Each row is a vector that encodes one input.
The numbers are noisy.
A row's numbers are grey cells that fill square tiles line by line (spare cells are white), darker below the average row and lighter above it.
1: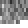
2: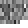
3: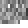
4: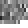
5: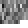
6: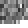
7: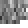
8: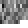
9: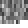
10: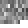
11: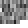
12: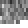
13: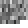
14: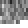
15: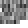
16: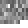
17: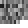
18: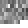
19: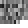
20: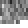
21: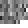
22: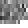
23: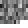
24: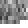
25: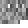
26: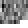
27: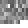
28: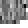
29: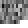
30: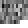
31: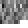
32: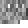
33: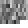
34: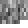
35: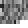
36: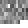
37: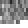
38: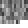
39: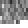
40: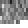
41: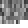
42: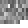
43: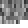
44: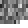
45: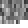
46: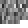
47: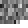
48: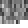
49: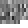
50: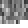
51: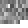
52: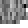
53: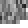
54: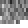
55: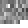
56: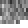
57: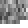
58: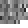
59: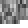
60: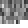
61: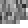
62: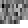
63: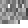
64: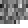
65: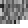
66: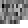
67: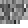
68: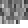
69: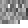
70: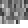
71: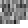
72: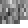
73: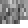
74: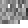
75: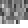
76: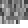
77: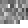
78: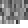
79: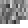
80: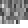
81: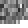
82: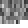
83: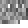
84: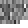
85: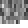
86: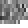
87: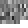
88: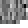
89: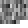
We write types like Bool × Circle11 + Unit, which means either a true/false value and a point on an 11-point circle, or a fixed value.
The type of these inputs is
Circle5 × Circle5 + Line4.
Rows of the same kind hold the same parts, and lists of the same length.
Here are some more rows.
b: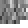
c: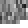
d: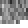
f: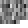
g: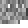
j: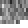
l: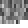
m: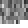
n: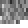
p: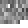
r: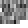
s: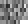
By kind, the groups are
b, c, f, r, s
d, g, j, l, m, n, p

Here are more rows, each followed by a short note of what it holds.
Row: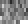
a point on a 4-point line
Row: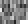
a point on each of two 5-point circles
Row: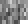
a point on each of two 5-point circles
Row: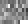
a point on a 4-point line
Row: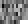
a point on each of two 5-point circles
